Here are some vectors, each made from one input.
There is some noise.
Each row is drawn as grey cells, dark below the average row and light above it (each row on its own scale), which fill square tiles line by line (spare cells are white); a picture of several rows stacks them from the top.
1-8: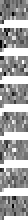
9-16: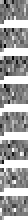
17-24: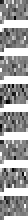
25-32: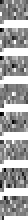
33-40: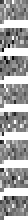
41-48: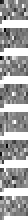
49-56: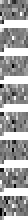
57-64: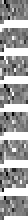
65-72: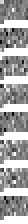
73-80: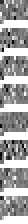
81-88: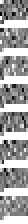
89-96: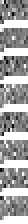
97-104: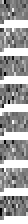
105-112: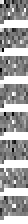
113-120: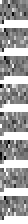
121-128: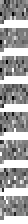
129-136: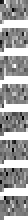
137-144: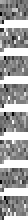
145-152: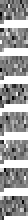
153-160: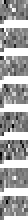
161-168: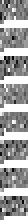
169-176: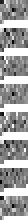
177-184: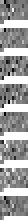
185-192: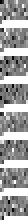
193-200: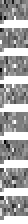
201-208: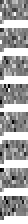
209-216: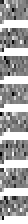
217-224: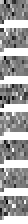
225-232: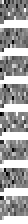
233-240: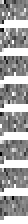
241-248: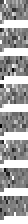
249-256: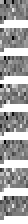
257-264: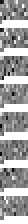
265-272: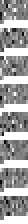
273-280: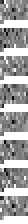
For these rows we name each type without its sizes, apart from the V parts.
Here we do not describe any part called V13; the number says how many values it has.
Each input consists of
a list of items, each a true/false value and a value of V13.
